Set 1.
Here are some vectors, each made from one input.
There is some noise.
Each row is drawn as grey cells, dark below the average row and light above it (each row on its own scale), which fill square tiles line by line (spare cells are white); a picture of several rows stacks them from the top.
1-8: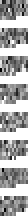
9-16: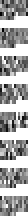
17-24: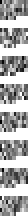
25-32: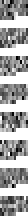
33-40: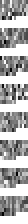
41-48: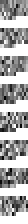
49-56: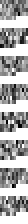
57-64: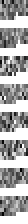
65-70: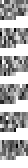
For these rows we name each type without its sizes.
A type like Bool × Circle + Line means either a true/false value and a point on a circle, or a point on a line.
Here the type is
Circle.
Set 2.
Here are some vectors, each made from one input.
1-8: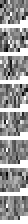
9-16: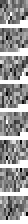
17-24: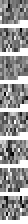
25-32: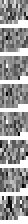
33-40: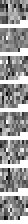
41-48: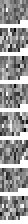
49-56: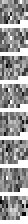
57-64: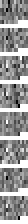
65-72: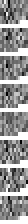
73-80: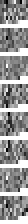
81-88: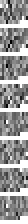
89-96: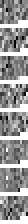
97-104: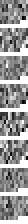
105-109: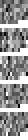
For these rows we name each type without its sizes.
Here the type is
Label.
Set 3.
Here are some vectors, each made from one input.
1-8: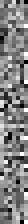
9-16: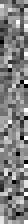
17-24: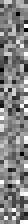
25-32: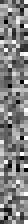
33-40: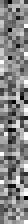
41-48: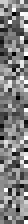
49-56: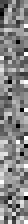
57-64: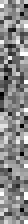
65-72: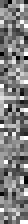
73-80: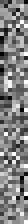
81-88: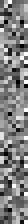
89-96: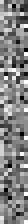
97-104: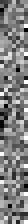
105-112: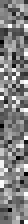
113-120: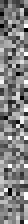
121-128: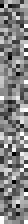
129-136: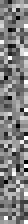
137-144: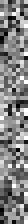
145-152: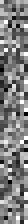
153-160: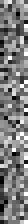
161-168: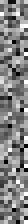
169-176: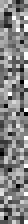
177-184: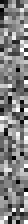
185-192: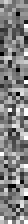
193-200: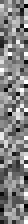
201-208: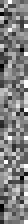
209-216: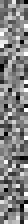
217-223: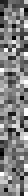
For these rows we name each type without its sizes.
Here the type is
Line.
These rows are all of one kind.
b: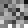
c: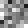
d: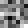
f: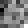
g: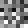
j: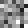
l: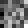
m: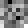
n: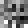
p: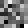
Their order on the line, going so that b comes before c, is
l, f, b, m, n, g, d, c, j, p.
